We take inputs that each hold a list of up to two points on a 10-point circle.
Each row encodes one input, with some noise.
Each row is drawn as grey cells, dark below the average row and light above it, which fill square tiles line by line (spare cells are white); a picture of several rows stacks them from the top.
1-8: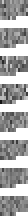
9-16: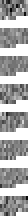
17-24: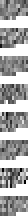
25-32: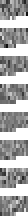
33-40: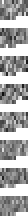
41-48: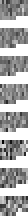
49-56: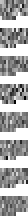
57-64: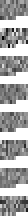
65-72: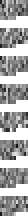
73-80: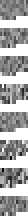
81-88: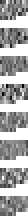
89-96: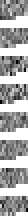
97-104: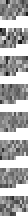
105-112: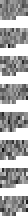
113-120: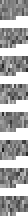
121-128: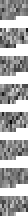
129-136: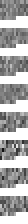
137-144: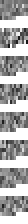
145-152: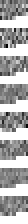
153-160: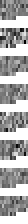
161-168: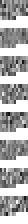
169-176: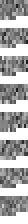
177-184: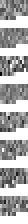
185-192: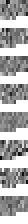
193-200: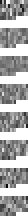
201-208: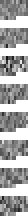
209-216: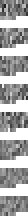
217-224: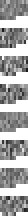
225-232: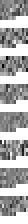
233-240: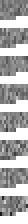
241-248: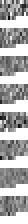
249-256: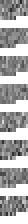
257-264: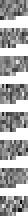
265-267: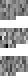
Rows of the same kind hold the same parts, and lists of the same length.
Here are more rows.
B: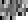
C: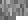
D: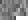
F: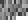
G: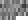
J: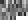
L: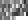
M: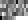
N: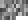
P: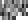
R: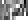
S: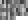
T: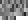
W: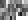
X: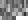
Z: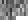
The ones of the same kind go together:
B, D, F, R, W, X, Z
C, G, J, L, N, P, S
M, T

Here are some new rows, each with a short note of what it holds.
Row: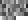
a list of two items
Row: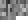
the empty list
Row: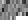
the empty list
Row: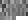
the empty list
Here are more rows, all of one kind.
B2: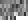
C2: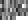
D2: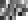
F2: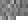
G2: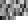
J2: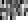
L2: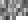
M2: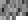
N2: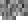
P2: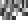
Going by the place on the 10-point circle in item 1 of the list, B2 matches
G2, L2 and P2.
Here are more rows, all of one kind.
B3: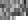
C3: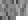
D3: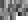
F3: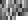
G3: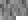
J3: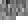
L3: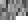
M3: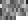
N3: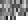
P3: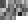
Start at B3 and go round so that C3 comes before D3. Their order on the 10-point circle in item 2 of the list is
B3, N3, P3, C3, F3, L3, J3, G3, D3, M3.
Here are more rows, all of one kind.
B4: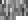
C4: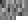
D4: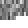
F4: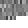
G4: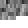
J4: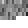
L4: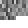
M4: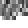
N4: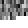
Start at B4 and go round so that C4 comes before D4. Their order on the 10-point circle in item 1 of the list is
B4, M4, C4, N4, G4, F4, J4, L4, D4.
